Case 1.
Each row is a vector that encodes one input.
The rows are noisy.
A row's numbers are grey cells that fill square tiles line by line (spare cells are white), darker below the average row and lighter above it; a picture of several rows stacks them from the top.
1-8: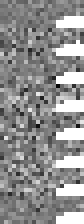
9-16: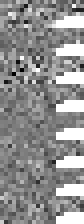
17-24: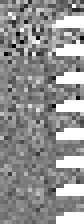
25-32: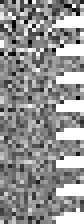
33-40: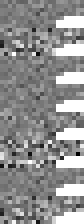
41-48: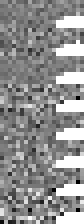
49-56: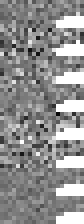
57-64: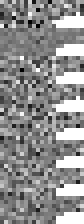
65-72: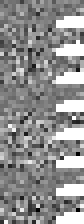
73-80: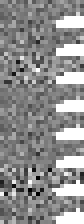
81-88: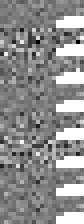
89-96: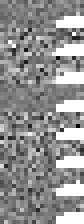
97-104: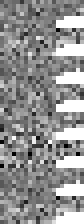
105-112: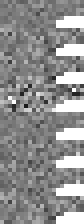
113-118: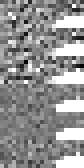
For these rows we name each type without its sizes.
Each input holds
a point on a line.
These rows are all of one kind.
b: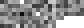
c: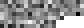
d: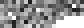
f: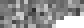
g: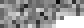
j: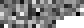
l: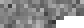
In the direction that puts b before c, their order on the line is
b, c, l, j, f, g, d.
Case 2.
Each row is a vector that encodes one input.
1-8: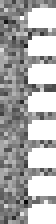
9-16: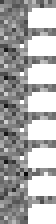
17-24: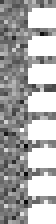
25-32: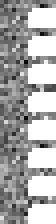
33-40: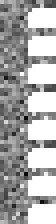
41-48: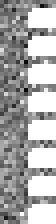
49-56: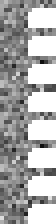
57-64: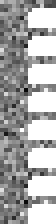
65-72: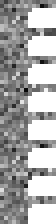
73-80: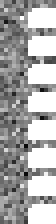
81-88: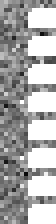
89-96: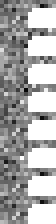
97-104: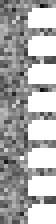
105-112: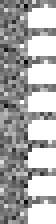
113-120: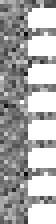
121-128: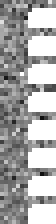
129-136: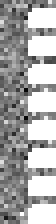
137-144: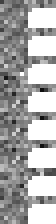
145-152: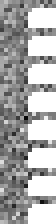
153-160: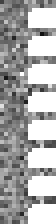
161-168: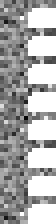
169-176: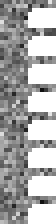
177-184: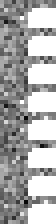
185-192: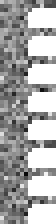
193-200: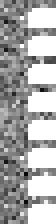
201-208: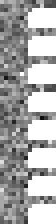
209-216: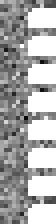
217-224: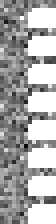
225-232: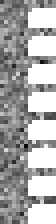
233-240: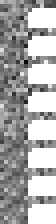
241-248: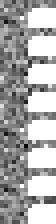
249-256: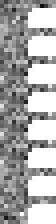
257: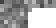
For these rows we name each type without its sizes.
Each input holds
a node of a tree.
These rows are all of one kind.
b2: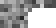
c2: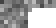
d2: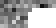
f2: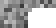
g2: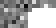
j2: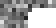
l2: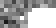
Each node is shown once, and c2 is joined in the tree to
d2, f2 and g2.
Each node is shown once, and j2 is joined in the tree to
d2.
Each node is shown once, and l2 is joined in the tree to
g2.
